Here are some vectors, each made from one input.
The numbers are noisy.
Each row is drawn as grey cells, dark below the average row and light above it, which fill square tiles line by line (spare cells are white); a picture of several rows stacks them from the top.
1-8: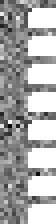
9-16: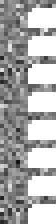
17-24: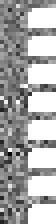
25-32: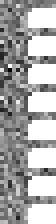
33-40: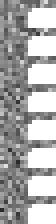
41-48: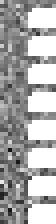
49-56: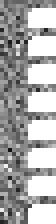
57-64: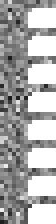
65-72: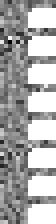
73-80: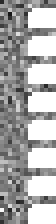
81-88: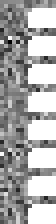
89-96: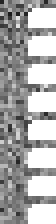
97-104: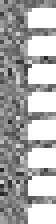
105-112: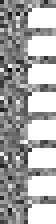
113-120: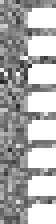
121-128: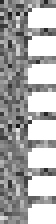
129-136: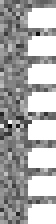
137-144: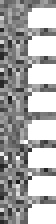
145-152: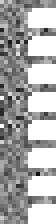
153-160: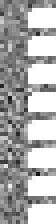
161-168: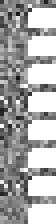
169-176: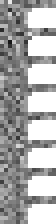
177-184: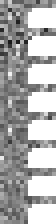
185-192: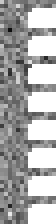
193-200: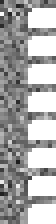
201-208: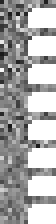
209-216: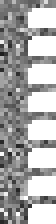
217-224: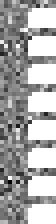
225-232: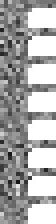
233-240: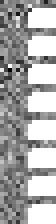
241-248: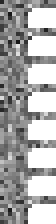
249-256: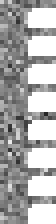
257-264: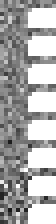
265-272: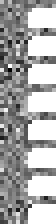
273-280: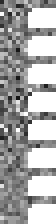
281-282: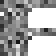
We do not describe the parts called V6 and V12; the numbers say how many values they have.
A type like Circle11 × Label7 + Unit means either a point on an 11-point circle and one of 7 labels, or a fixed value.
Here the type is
Line13 × V6 × V12 + Tree9.
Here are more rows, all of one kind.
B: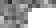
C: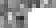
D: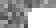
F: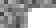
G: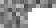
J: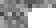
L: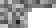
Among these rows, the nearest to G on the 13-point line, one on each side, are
C and L.
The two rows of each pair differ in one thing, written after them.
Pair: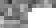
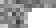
the value of V6
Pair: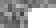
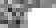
the value of V6
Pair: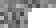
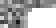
the value of V6
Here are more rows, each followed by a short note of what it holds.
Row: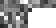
a node of a 9-node tree
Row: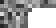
a node of a 9-node tree
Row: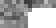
a point on a 13-point line, a value of V6 and a value of V12
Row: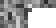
a node of a 9-node tree
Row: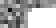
a point on a 13-point line, a value of V6 and a value of V12
